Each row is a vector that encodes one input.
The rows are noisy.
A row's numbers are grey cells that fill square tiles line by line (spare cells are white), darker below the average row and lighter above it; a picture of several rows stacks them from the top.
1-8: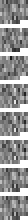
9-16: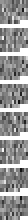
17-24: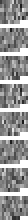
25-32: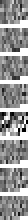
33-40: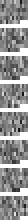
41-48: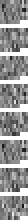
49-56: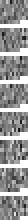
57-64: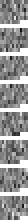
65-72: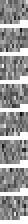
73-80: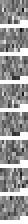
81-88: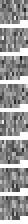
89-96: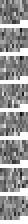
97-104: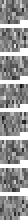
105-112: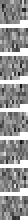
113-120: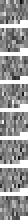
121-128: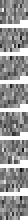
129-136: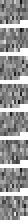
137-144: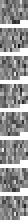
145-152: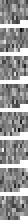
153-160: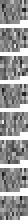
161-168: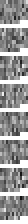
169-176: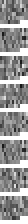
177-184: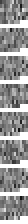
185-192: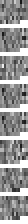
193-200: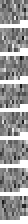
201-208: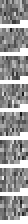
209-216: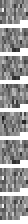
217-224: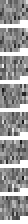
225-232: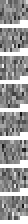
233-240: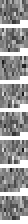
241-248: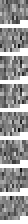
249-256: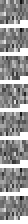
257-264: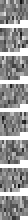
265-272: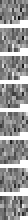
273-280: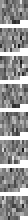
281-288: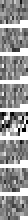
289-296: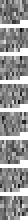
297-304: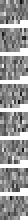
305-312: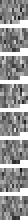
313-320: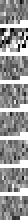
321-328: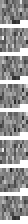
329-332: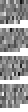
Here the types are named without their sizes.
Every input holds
either a point on a circle, or a fixed value.
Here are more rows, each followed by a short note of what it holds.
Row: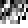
a fixed value
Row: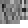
a point on a circle
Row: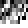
a fixed value
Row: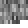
a point on a circle
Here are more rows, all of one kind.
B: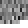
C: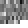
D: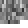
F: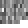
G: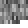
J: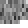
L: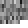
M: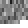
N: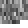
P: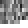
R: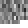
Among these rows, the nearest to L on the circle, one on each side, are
C and R.
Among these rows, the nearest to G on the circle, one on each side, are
N and R.
